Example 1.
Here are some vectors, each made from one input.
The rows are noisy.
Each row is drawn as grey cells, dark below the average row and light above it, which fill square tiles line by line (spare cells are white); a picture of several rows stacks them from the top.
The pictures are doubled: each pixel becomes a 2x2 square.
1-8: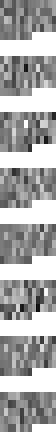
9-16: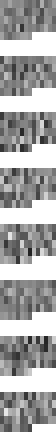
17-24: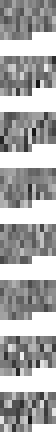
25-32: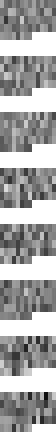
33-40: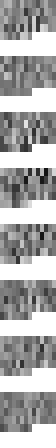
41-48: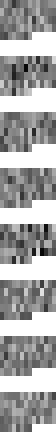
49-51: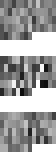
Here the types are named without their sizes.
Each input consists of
a point on a circle.
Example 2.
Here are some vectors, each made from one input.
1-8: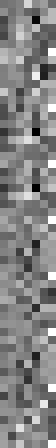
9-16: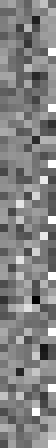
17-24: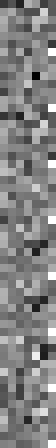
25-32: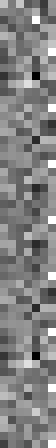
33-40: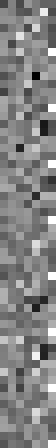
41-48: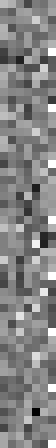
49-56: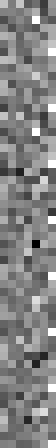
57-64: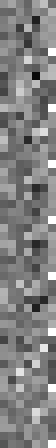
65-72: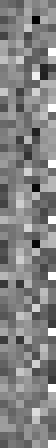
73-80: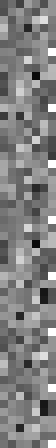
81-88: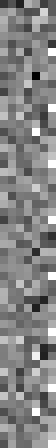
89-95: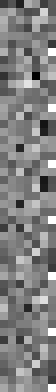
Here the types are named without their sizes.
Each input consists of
a point on a circle.
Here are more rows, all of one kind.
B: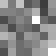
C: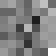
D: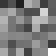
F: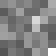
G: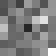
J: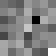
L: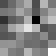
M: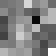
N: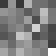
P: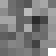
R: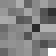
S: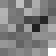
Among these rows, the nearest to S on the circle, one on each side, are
P and R.
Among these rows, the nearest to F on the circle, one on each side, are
B and G.
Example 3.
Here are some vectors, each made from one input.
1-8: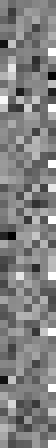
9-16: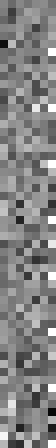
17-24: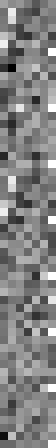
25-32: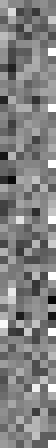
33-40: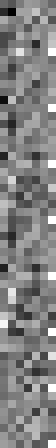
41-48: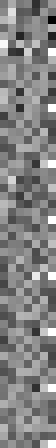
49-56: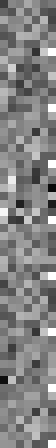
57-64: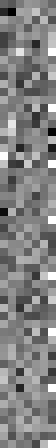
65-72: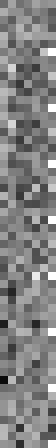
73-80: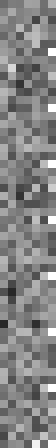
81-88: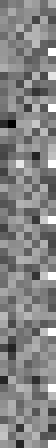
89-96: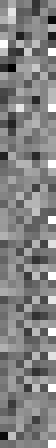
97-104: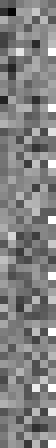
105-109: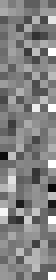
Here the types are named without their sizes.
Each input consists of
a point on a circle.
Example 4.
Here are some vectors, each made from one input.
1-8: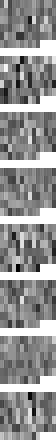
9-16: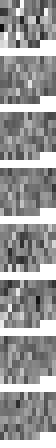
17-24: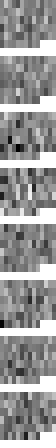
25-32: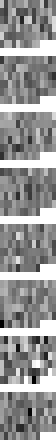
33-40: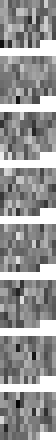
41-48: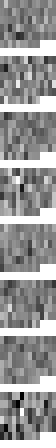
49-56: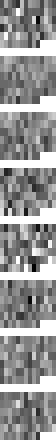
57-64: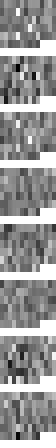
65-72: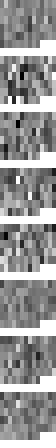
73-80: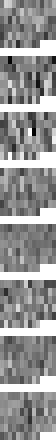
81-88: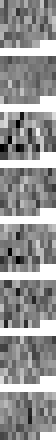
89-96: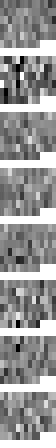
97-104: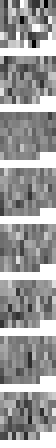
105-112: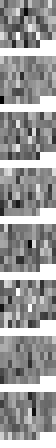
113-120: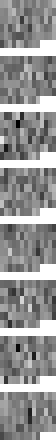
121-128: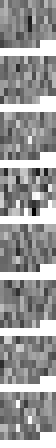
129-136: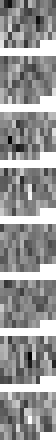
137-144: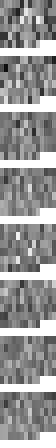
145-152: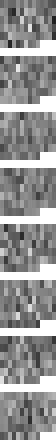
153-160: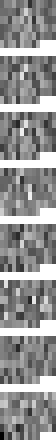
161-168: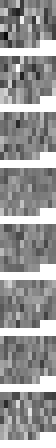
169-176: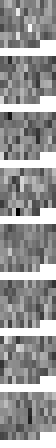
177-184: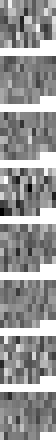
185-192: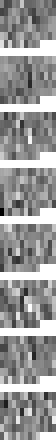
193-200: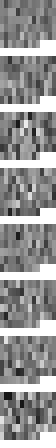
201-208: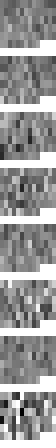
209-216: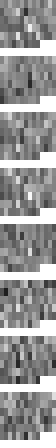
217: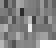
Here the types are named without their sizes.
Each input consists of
either a fixed value, or a node of a tree.
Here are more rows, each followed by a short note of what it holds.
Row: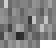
a node of a tree
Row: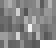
a node of a tree
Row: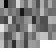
a node of a tree
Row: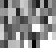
a fixed value
